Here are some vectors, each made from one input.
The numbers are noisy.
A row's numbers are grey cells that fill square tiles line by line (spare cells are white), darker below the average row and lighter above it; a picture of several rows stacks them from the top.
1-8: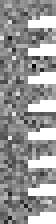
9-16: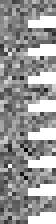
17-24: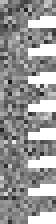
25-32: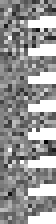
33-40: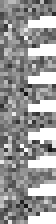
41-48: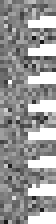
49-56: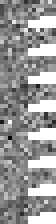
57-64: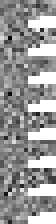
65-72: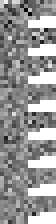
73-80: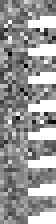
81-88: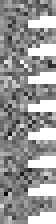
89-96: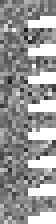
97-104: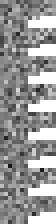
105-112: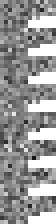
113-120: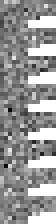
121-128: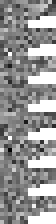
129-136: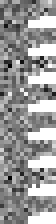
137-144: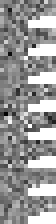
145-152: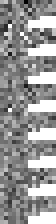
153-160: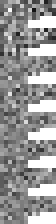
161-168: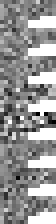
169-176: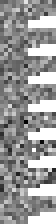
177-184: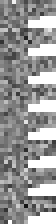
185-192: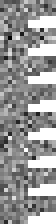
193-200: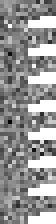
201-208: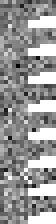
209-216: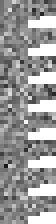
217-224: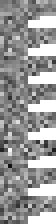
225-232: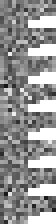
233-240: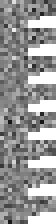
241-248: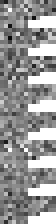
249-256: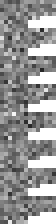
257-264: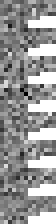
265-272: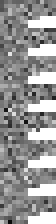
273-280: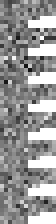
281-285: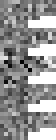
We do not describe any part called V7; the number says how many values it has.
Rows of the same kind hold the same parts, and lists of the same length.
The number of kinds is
2.
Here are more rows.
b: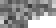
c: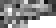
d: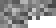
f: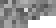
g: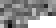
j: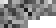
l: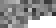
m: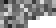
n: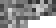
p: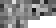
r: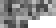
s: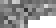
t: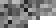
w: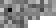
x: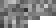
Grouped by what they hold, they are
b, d, f, g, m, r, w
c, j, l, n, p, s, t, x

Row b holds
one of 10 labels and three true/false values.
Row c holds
one of 10 labels and a value of V7.
